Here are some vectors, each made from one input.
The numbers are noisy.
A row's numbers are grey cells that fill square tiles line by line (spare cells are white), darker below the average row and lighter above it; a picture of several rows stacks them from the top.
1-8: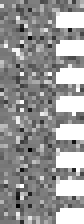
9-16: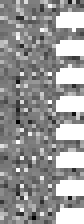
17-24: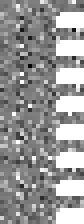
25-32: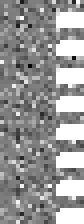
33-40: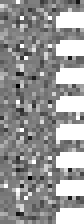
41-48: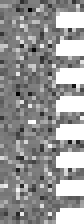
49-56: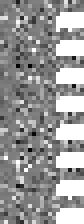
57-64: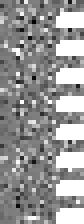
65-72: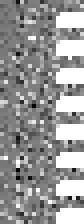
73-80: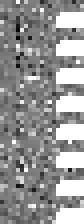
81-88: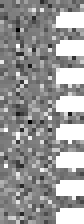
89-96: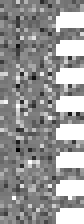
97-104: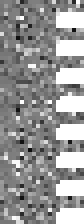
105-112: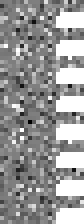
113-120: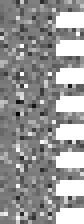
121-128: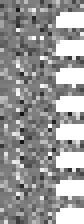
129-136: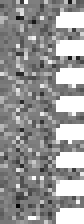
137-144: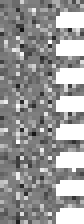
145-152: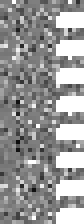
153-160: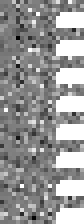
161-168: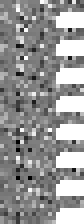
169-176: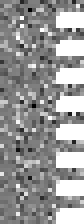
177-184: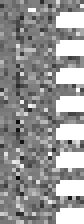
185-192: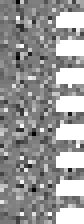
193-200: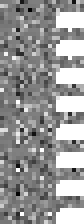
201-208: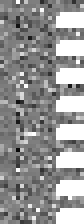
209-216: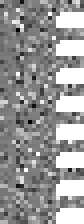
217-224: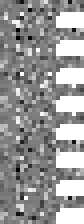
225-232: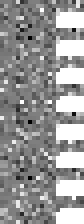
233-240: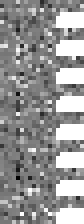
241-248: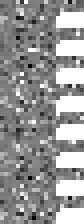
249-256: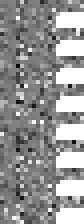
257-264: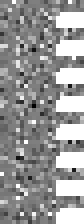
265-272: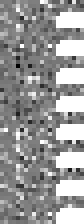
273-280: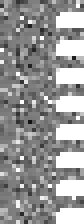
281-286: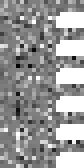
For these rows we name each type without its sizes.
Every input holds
a point on a line, together with either a point on a circle, or a fixed value.
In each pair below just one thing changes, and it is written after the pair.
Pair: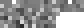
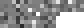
the place on the circle
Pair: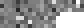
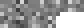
the place on the line
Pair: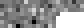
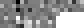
the place on the line
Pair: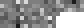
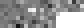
the place on the line
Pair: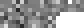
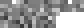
the place on the circle
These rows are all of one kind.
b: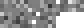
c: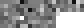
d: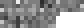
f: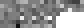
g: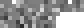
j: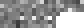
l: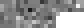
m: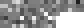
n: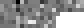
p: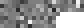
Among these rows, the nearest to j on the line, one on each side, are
f and m.
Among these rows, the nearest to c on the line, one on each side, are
l and p.
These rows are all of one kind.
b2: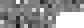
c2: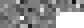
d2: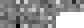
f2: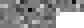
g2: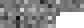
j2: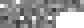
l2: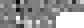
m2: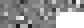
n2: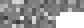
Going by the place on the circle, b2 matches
c2 and f2.
